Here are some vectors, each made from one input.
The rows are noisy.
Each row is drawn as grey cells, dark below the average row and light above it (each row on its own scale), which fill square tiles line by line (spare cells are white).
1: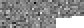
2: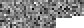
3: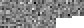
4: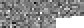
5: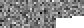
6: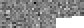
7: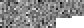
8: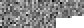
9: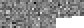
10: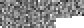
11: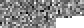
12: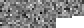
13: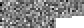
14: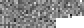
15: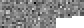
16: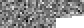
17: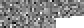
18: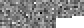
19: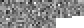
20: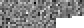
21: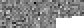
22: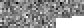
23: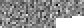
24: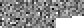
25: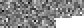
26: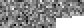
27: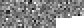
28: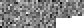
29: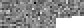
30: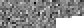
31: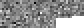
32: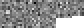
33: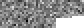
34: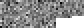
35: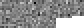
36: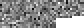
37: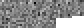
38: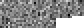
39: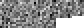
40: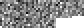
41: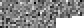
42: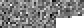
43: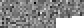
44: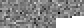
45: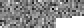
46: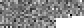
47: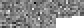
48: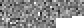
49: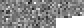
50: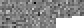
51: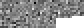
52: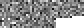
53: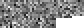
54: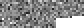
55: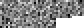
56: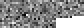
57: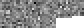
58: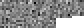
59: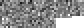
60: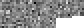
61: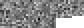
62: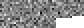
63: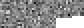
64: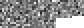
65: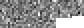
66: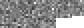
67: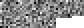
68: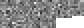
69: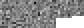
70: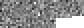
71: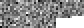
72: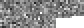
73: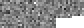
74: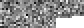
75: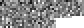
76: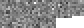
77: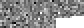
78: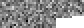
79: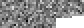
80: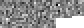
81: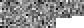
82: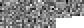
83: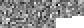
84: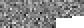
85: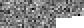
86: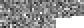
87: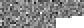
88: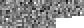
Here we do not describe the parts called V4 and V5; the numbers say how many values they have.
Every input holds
either a fixed value, or a point on each of two 3-point lines and a value of V5, or a true/false value and a value of V4.
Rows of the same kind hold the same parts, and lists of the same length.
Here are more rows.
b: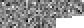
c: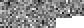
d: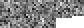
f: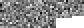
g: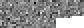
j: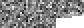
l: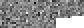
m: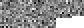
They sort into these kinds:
b, j
c, g, l, m
d, f

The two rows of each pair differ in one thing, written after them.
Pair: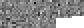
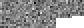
the value of V4
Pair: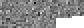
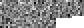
the value of V4
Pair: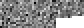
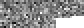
the value of V4
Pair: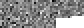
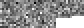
the true/false value
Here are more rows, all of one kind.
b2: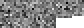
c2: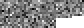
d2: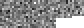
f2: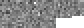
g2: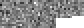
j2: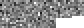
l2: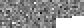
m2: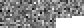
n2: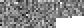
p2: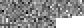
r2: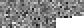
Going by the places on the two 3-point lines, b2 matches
c2, p2 and r2.
